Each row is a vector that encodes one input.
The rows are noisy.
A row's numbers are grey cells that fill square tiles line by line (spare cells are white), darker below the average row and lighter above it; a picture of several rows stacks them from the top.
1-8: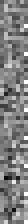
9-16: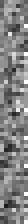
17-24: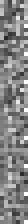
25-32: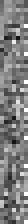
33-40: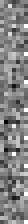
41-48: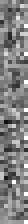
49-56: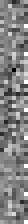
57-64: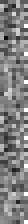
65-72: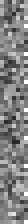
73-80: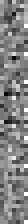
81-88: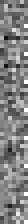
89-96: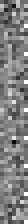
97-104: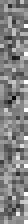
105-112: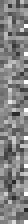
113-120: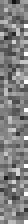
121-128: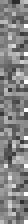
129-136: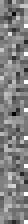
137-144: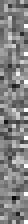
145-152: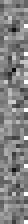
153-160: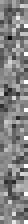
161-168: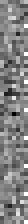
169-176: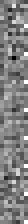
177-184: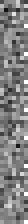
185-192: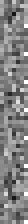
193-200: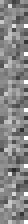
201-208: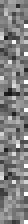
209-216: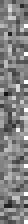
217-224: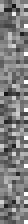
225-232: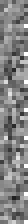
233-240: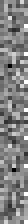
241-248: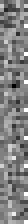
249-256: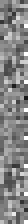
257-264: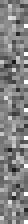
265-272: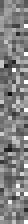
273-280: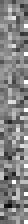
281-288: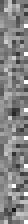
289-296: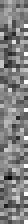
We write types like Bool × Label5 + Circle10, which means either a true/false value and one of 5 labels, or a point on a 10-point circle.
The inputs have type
(Line7 + Line8) × Line8.
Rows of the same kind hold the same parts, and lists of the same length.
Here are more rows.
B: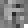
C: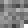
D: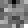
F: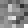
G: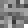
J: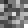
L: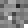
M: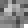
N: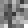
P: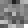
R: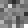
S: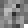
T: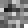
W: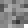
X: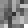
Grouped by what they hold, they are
B, C, D, F, G, L, M, P, R, S, W
J, N, T, X

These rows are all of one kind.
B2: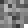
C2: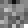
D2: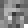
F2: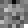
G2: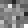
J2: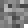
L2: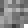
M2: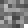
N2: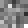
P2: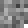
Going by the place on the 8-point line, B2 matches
C2, F2 and G2.
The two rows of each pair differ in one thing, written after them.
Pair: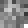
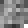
the place on the 7-point line
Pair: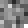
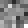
the place on the 8-point line
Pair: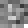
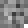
the place on the 7-point line
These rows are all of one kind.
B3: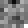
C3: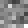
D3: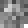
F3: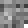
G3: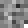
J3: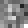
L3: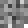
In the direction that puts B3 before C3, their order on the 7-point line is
B3, C3, J3, D3, F3, G3, L3.
